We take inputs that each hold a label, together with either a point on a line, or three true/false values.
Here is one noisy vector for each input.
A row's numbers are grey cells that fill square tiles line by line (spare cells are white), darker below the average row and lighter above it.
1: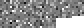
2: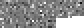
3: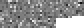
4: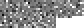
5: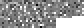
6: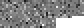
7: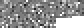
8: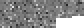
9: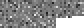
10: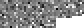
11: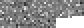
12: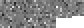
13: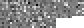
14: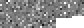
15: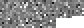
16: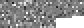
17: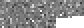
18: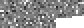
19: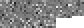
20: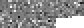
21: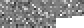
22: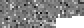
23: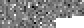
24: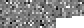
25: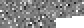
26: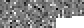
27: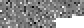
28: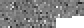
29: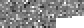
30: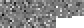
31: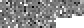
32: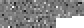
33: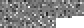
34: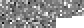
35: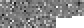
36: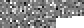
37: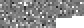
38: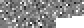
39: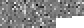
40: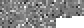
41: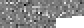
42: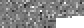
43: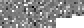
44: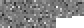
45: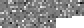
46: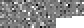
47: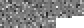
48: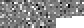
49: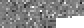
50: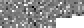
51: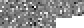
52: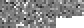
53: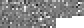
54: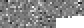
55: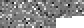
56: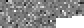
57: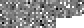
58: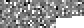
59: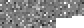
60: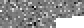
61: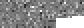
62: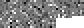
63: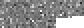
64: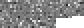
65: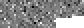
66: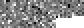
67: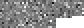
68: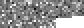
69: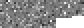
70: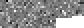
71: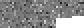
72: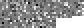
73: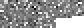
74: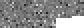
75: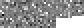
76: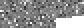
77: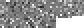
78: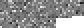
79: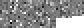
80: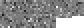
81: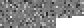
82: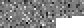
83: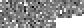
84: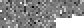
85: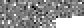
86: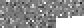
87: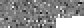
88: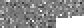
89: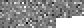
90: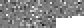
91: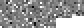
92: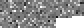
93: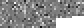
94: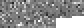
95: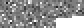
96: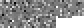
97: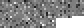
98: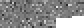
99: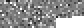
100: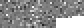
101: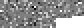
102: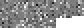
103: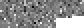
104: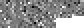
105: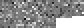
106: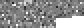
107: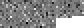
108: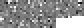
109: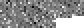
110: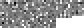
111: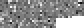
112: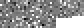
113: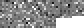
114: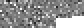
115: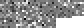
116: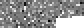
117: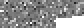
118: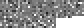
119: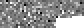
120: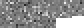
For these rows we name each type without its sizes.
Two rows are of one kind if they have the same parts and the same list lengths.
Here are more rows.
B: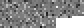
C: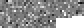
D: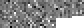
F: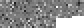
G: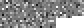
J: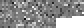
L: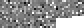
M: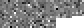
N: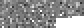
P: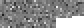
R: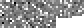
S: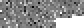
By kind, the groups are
B, D, F, G, M, P, S
C, J, L, N, R

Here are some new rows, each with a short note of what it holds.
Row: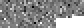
a label and a point on a line
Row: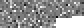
a label and three true/false values
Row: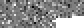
a label and a point on a line
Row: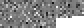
a label and a point on a line
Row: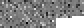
a label and a point on a line
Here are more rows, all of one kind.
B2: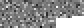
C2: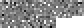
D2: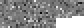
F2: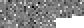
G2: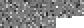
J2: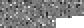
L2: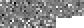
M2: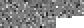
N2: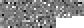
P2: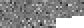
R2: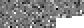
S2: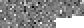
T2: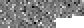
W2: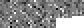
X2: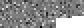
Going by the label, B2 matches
G2, J2, M2 and X2.
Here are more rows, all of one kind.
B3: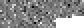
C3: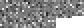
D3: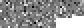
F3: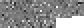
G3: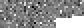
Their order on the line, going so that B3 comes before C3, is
D3, B3, G3, F3, C3.
